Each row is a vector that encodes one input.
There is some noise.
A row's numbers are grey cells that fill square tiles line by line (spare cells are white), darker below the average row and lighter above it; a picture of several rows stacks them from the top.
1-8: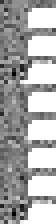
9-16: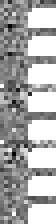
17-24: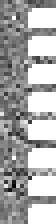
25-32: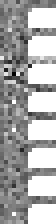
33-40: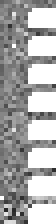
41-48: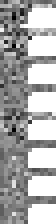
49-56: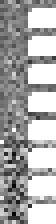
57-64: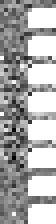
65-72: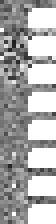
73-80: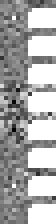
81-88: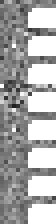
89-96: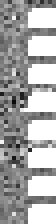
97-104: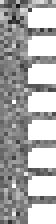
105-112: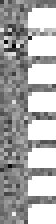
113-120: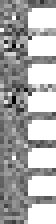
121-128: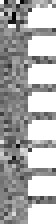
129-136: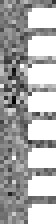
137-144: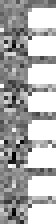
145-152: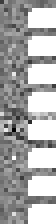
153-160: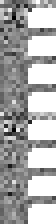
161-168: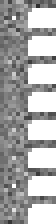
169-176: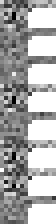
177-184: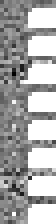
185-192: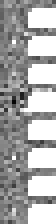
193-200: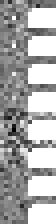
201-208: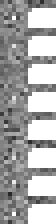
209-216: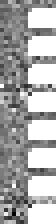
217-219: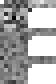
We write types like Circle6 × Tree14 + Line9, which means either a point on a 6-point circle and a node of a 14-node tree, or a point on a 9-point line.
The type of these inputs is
Bool × List2(Line17).
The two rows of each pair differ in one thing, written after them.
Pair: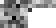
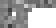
the true/false value
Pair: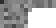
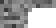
the place on the 17-point line in item 2 of the list
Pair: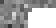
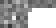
the place on the 17-point line in item 1 of the list
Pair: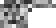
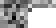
the place on the 17-point line in item 1 of the list
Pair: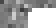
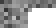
the place on the 17-point line in item 1 of the list
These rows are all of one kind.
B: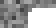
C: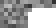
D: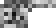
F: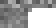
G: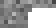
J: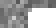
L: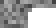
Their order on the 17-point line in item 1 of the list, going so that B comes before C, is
F, B, L, G, C, D, J.
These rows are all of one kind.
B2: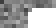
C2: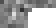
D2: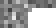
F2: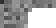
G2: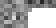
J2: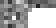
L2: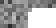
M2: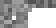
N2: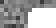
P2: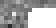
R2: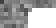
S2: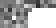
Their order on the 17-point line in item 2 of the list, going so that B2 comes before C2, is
R2, B2, C2, D2, J2, S2, L2, F2, M2, N2, P2, G2.
